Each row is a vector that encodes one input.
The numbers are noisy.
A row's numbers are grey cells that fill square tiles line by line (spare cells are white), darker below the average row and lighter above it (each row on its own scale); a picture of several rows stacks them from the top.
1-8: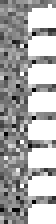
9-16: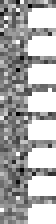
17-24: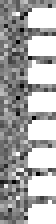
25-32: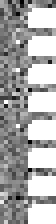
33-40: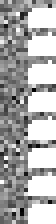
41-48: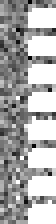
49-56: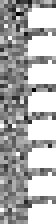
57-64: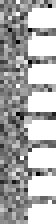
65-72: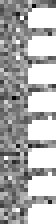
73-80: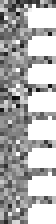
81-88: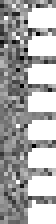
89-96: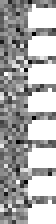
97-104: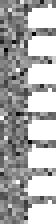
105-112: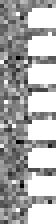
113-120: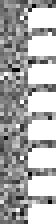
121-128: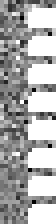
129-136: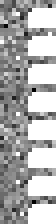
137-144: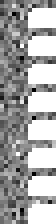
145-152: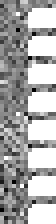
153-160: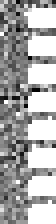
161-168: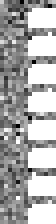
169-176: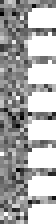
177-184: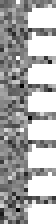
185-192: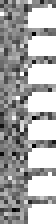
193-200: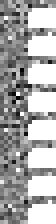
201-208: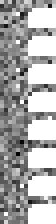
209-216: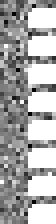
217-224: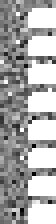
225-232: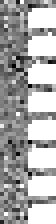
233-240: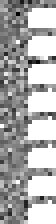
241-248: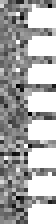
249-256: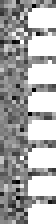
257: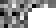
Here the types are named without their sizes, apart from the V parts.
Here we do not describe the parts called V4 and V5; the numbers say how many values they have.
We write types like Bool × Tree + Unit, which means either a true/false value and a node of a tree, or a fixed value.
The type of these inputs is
(Bool × (Tree + V5) + Label) × V4.
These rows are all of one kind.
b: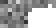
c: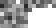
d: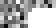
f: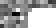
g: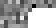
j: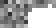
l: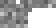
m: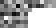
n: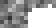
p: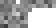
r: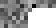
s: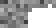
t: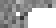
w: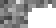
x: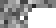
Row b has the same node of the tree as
g, j, l and m.
